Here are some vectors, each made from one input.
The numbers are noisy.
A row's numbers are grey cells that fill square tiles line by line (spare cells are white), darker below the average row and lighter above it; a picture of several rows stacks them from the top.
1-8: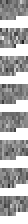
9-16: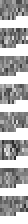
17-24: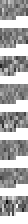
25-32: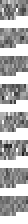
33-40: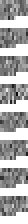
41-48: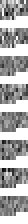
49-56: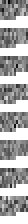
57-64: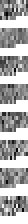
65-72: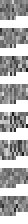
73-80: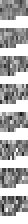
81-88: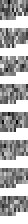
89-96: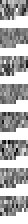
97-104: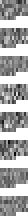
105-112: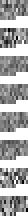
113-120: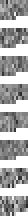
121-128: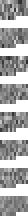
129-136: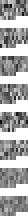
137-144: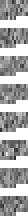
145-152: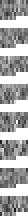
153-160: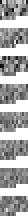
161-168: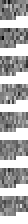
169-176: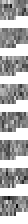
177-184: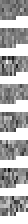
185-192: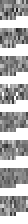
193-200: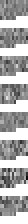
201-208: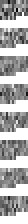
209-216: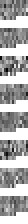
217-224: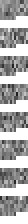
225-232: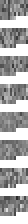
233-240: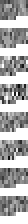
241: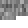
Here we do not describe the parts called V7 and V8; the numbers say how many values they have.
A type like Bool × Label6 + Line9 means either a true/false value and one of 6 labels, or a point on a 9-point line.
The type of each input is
Bool × V7 × V7 + Line6 × (Line6 + V8).
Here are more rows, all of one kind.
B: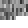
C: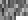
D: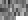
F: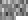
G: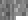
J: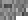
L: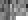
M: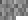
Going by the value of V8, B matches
D and M.
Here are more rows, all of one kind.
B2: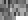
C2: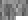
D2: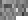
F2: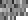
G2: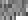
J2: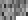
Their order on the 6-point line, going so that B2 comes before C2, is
B2, J2, F2, G2, D2, C2.
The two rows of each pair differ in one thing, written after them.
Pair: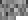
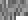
the place on the 6-point line
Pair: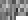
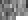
the place on the 6-point line
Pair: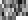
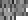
the value of V8
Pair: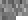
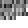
the place on the 6-point line
